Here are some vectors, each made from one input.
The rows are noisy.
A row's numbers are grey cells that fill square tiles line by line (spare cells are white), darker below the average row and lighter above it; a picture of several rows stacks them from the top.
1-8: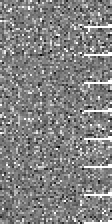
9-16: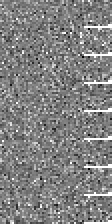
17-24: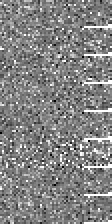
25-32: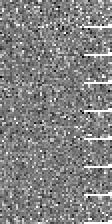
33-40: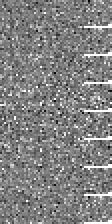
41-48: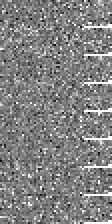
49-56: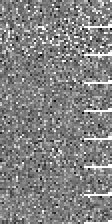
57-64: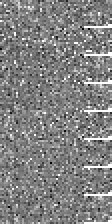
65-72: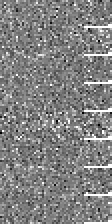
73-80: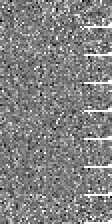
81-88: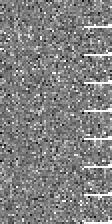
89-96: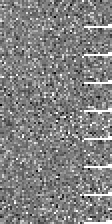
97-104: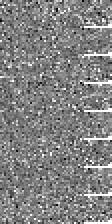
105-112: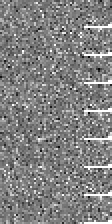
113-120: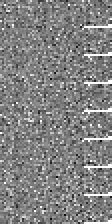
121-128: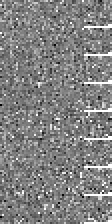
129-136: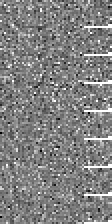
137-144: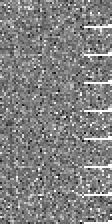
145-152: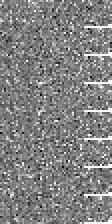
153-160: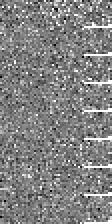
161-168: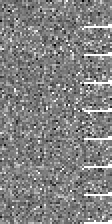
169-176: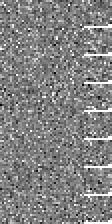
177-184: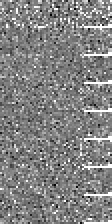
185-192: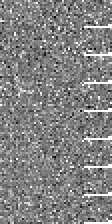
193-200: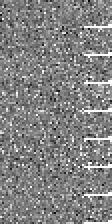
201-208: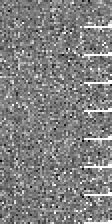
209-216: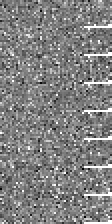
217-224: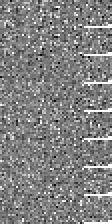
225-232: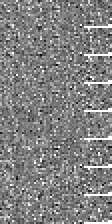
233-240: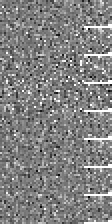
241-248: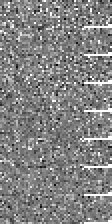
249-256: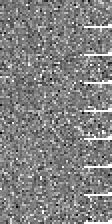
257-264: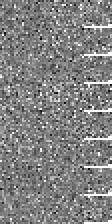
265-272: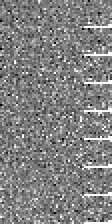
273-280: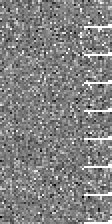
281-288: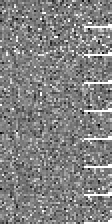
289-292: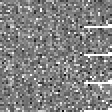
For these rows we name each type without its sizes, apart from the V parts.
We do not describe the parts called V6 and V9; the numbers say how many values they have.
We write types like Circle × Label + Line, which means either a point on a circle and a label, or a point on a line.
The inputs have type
Bool × (Circle × V6 + V9).
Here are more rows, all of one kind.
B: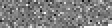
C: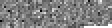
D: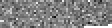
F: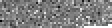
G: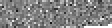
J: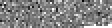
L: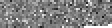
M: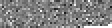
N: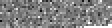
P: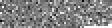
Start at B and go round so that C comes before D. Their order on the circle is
B, P, M, N, L, F, G, C, J, D.
